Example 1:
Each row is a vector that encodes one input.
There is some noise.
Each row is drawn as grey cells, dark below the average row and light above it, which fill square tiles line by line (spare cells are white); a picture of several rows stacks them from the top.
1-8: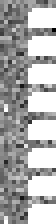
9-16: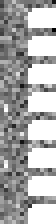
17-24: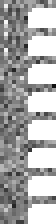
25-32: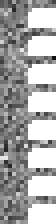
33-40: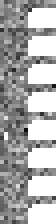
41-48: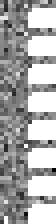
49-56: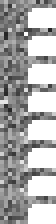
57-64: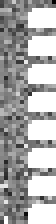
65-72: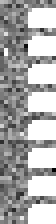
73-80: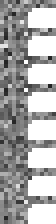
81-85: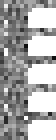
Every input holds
either a point on a 9-point circle, or a point on a 9-point line.
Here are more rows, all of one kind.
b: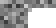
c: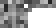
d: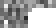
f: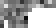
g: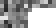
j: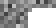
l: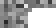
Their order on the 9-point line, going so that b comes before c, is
f, d, j, b, l, c, g.
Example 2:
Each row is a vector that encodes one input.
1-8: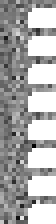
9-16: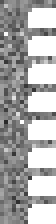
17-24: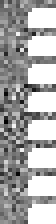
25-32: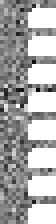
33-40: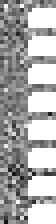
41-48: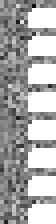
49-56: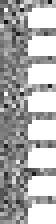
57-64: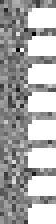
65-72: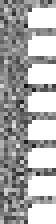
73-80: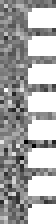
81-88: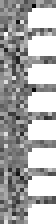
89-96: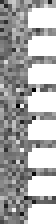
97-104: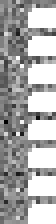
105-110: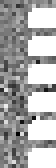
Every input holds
either a point on a 6-point line, or a point on a 15-point line.
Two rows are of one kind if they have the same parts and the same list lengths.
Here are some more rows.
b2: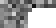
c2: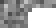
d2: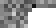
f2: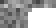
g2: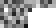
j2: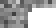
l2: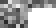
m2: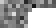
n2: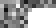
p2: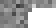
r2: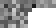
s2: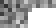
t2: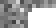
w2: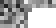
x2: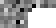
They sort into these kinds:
b2, d2, m2, n2, r2, x2
c2, f2, g2, j2, l2, p2, s2, t2, w2

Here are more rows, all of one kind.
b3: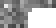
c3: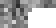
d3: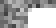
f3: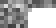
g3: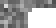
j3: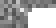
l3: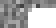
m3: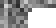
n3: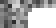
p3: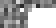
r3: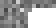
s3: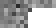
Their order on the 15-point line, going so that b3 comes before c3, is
b3, m3, f3, g3, n3, j3, r3, s3, p3, l3, c3, d3.
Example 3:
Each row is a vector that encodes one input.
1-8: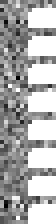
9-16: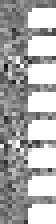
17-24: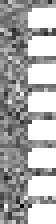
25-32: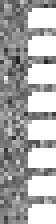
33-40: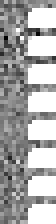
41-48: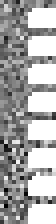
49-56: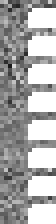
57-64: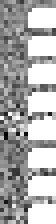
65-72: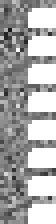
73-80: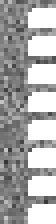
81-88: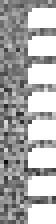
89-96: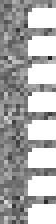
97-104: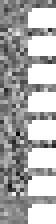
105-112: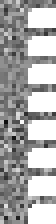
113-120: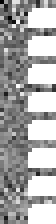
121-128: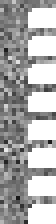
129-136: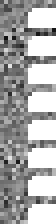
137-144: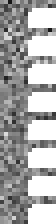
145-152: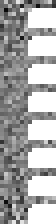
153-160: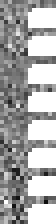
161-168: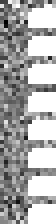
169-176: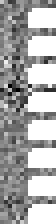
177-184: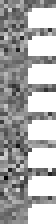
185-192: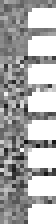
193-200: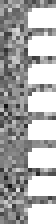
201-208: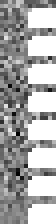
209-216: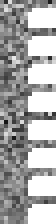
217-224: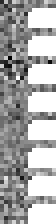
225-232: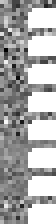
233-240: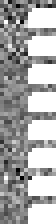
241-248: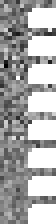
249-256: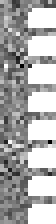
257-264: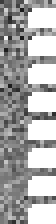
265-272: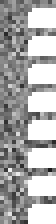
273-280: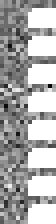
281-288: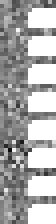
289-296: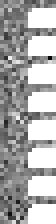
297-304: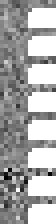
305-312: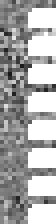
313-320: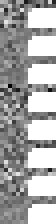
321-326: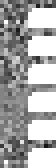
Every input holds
a point on a 15-point line, together with either a point on a 13-point circle, or a fixed value.
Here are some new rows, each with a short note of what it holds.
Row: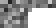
a point on a 13-point circle and a point on a 15-point line
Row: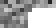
a point on a 15-point line
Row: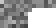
a point on a 13-point circle and a point on a 15-point line
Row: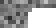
a point on a 15-point line
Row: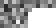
a point on a 13-point circle and a point on a 15-point line
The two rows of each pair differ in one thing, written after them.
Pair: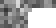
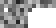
the place on the 15-point line
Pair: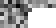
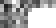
the place on the 13-point circle
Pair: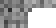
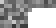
the place on the 15-point line
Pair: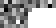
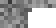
the place on the 13-point circle
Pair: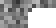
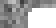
the place on the 15-point line
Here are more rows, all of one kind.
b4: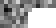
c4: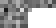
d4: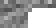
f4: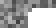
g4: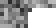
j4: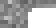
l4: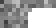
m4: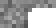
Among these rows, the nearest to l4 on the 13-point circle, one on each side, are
c4 and f4.
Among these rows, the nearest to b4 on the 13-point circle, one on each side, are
f4 and g4.
